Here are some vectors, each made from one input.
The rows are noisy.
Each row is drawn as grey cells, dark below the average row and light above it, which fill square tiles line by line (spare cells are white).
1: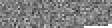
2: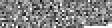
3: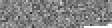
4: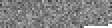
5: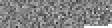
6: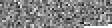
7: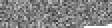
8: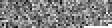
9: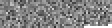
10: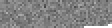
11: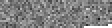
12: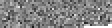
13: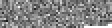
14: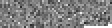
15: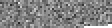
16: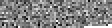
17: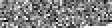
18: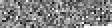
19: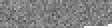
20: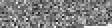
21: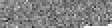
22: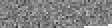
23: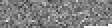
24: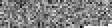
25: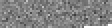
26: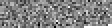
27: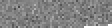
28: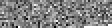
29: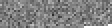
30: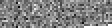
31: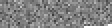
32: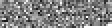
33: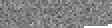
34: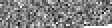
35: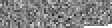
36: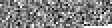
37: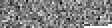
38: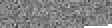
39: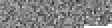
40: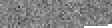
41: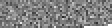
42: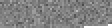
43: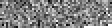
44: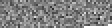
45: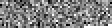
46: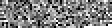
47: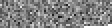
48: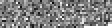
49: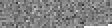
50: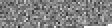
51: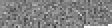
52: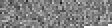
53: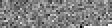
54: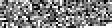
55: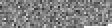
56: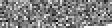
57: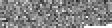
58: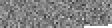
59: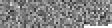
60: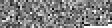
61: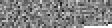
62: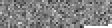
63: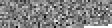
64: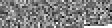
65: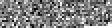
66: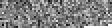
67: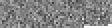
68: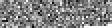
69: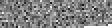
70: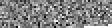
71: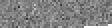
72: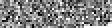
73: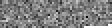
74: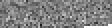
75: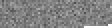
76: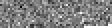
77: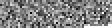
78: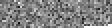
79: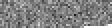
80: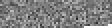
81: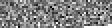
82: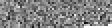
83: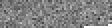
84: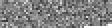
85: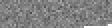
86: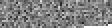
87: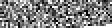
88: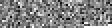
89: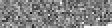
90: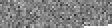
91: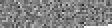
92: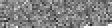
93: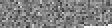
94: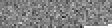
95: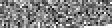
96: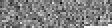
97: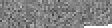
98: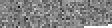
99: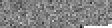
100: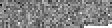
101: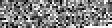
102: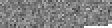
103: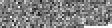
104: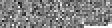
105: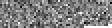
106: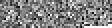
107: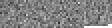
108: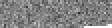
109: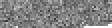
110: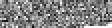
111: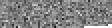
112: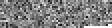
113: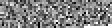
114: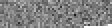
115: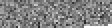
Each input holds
either a node of a 9-node tree, or a node of a 12-node tree.
